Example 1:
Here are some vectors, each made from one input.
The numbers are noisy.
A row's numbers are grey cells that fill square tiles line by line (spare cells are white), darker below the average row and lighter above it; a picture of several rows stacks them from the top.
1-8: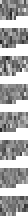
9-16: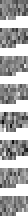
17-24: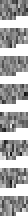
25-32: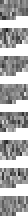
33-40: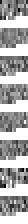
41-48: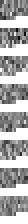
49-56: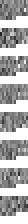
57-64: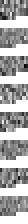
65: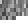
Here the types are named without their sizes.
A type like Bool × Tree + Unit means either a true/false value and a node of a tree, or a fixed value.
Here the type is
Line.
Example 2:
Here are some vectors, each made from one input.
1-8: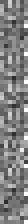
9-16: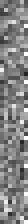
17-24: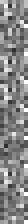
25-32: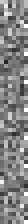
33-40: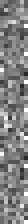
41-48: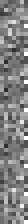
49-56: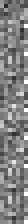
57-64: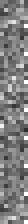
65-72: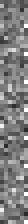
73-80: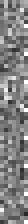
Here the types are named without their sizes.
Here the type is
Line.
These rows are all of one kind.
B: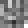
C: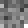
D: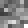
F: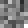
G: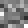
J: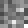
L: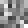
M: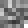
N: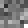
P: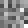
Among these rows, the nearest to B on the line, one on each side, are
F and M.
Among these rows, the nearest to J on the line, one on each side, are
D and P.
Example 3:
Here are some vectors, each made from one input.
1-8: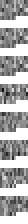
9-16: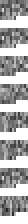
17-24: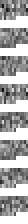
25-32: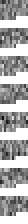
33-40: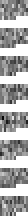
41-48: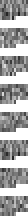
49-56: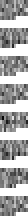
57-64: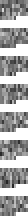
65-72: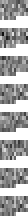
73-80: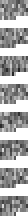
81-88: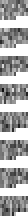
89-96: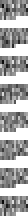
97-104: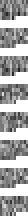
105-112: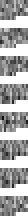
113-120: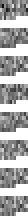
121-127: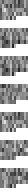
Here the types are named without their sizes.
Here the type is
Line.
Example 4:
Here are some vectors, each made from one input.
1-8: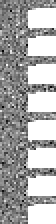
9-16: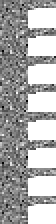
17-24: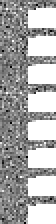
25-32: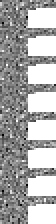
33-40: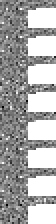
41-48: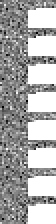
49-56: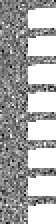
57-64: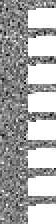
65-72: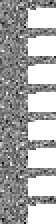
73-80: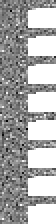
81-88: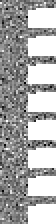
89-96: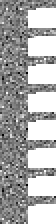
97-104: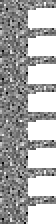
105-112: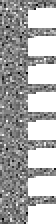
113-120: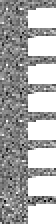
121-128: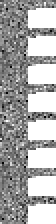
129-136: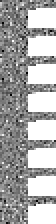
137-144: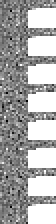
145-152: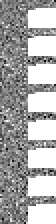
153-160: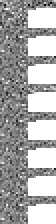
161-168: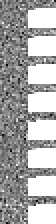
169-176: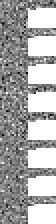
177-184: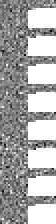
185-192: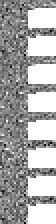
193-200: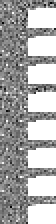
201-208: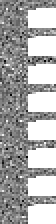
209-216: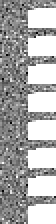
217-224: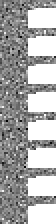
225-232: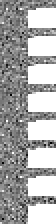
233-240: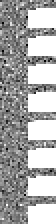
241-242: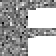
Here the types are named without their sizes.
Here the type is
Circle.
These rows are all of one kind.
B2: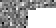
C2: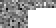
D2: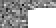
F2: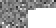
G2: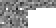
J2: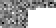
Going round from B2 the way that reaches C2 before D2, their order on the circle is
B2, C2, D2, F2, G2, J2.
